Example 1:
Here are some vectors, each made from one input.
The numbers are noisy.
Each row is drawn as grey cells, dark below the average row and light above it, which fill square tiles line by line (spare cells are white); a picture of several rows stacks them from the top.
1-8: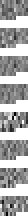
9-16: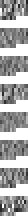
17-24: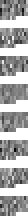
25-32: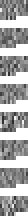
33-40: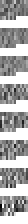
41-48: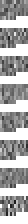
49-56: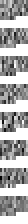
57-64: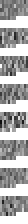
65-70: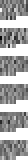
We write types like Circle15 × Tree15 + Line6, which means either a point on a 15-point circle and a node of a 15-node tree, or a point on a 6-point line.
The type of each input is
Bool × Circle5 + Unit.
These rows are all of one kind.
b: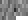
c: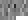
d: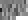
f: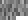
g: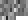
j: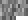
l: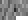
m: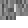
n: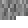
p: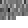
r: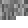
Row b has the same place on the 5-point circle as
j, l and n.
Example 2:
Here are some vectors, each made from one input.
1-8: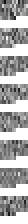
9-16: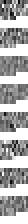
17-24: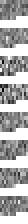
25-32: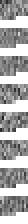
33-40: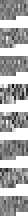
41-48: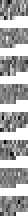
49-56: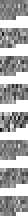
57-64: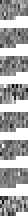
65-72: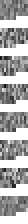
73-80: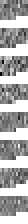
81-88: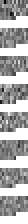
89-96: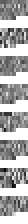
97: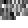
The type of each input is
Line5 + Line9.
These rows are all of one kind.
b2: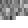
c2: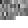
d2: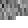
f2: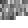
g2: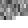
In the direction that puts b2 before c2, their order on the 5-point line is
f2, b2, d2, g2, c2.
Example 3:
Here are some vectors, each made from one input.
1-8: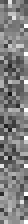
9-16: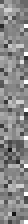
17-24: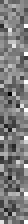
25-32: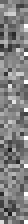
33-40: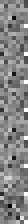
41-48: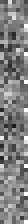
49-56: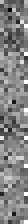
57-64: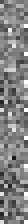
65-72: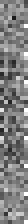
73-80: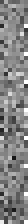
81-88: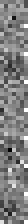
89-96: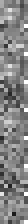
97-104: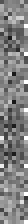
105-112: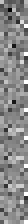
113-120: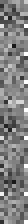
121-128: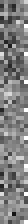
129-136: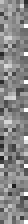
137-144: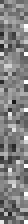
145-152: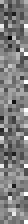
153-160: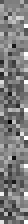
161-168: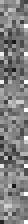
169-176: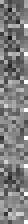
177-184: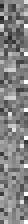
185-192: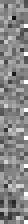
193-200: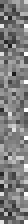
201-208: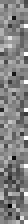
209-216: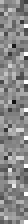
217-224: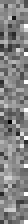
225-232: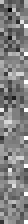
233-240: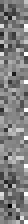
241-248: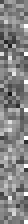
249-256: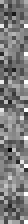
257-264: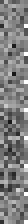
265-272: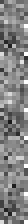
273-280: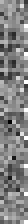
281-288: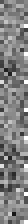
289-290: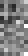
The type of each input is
Label11 + Line8.
